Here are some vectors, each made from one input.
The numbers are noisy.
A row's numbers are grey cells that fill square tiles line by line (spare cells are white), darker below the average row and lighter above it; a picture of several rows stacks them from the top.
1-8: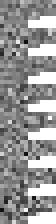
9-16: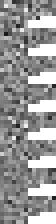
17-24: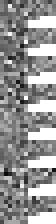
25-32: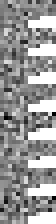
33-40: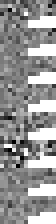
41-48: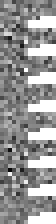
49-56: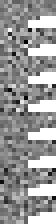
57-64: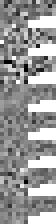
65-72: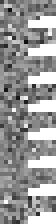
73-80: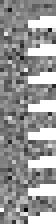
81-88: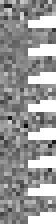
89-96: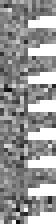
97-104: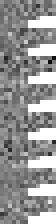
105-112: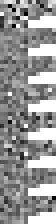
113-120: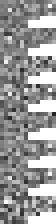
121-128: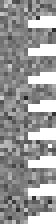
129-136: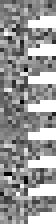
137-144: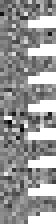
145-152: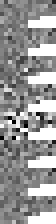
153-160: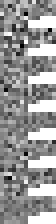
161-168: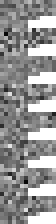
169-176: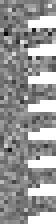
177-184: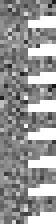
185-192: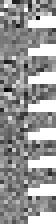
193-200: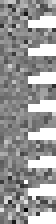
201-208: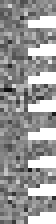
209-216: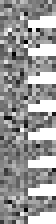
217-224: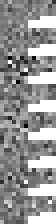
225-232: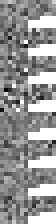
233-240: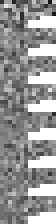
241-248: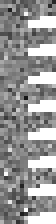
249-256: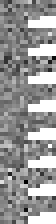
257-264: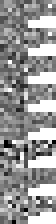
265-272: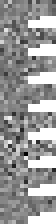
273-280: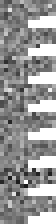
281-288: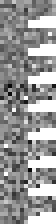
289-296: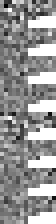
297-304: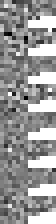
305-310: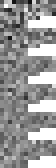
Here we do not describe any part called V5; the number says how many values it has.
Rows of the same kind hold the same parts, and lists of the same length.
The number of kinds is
2.
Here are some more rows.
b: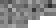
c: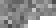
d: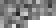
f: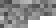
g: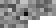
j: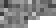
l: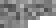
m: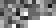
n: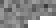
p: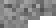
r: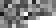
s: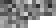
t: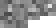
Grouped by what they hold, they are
b, f, g, j, l, n, p, s
c, d, m, r, t

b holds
a point on an 8-point circle, a node of a 15-node tree and four true/false values.
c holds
a node of a 15-node tree, four true/false values and a value of V5.
